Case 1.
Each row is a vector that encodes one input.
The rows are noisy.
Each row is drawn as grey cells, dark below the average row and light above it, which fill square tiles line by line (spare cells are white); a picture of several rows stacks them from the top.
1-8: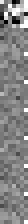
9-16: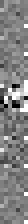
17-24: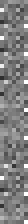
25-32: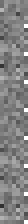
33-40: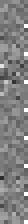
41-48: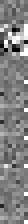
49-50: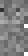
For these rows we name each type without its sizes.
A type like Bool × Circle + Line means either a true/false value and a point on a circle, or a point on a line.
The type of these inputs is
Bool × Bool × Bool + Unit.
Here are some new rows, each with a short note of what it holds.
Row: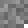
three true/false values
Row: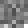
three true/false values
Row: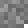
three true/false values
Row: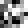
a fixed value
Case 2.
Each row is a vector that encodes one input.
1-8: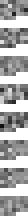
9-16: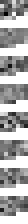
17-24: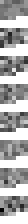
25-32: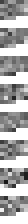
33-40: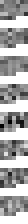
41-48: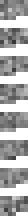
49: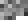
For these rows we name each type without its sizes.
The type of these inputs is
Line.
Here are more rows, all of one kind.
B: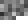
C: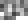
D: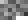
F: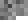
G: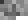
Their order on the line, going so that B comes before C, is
D, B, F, C, G.
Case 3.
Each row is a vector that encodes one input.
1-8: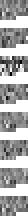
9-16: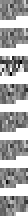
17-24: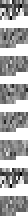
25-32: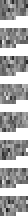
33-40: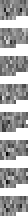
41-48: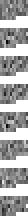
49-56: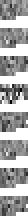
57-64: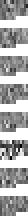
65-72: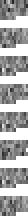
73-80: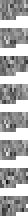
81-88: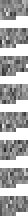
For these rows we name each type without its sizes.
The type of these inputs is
Circle + Unit.
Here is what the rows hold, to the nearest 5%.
About 95% of them hold a point on a circle. The rest hold a fixed value.
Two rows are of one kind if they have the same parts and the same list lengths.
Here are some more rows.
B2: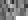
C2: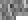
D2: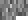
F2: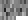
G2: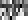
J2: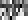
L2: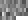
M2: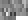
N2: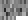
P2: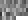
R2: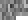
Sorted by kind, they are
B2, C2, D2, F2, L2, M2, N2, P2, R2
G2, J2

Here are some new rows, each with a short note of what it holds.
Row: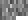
a point on a circle
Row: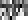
a fixed value
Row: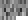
a point on a circle
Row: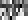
a fixed value
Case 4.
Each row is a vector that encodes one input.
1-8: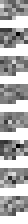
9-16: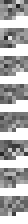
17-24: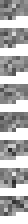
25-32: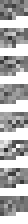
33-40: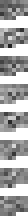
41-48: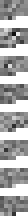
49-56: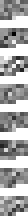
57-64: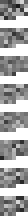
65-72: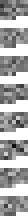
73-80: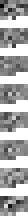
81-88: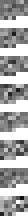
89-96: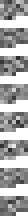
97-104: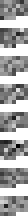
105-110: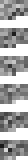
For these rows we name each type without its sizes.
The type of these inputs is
Bool × Bool × Bool × Bool.
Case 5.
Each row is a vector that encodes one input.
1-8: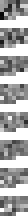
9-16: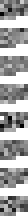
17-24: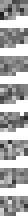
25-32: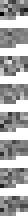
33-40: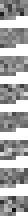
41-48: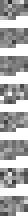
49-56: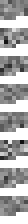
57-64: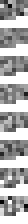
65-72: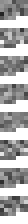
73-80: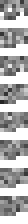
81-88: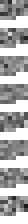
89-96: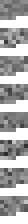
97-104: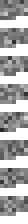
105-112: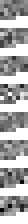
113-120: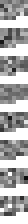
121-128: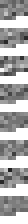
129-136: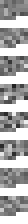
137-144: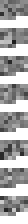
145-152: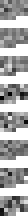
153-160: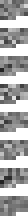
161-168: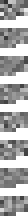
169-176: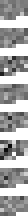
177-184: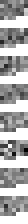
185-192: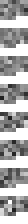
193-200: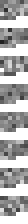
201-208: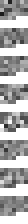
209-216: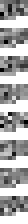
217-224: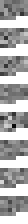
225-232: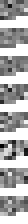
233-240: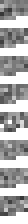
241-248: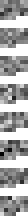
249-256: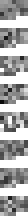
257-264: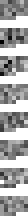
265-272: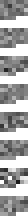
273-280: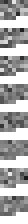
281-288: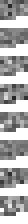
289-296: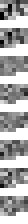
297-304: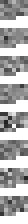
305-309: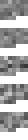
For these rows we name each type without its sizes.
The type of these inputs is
Line × Line.
